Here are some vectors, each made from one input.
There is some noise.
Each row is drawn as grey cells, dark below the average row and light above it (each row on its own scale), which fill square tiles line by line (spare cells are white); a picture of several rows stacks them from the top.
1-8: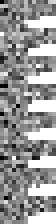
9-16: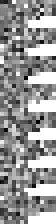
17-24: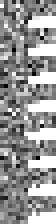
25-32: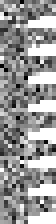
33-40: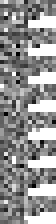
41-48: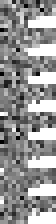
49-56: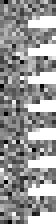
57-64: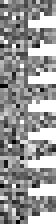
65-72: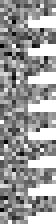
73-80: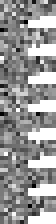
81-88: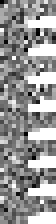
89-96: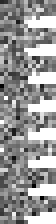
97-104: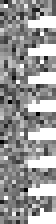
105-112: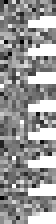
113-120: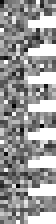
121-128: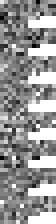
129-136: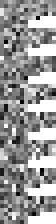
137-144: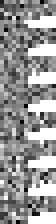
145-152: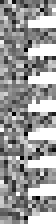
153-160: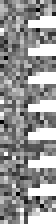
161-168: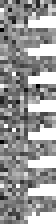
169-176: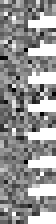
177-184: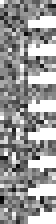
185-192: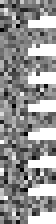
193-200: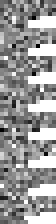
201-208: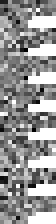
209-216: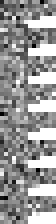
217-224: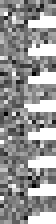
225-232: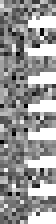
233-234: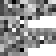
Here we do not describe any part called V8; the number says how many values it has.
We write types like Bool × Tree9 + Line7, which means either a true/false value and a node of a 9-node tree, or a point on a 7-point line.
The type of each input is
List2((Bool × V8 + Unit) × Line5).
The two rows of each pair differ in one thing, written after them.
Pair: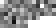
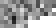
the true/false value in item 2 of the list
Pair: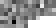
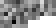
the true/false value in item 1 of the list
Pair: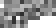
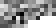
the value of V8 in item 2 of the list
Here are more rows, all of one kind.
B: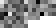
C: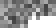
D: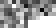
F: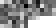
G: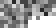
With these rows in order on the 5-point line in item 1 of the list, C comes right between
D and F.
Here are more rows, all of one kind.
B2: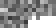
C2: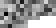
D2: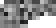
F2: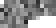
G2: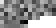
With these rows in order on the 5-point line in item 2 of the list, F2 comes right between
B2 and G2.
